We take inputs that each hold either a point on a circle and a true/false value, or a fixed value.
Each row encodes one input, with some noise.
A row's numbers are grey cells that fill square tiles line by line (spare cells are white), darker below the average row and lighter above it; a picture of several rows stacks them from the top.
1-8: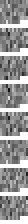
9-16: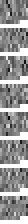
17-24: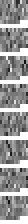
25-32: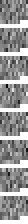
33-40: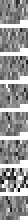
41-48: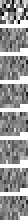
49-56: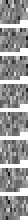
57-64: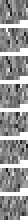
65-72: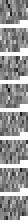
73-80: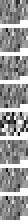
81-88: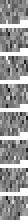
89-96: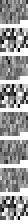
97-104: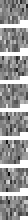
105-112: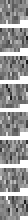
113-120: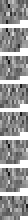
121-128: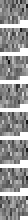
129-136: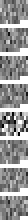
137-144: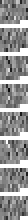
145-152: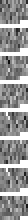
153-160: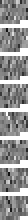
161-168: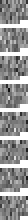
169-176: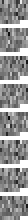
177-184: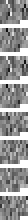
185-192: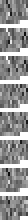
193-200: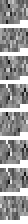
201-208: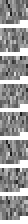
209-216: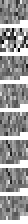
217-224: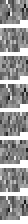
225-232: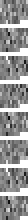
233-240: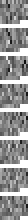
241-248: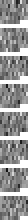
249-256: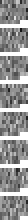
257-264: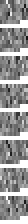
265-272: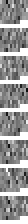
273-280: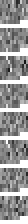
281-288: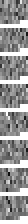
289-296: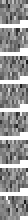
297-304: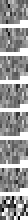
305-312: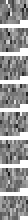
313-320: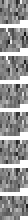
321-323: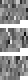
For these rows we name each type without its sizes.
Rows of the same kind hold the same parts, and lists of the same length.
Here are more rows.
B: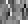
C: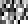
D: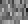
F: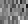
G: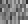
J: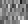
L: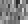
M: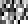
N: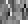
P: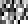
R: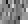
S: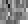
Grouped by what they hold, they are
B, D, F, G, J, L, N, R, S
C, M, P

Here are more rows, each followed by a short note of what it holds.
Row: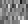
a point on a circle and a true/false value
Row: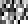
a fixed value
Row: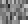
a point on a circle and a true/false value
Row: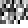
a fixed value
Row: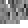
a point on a circle and a true/false value
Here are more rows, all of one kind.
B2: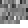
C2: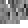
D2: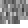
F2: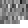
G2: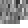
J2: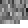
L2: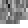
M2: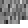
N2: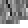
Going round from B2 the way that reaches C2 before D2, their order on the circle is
B2, J2, M2, C2, G2, D2, L2, N2, F2.
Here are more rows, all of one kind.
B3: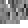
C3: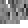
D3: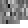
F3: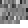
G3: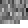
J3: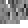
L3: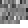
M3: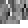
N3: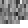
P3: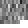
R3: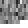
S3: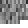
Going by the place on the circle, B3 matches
C3, J3, N3 and R3.
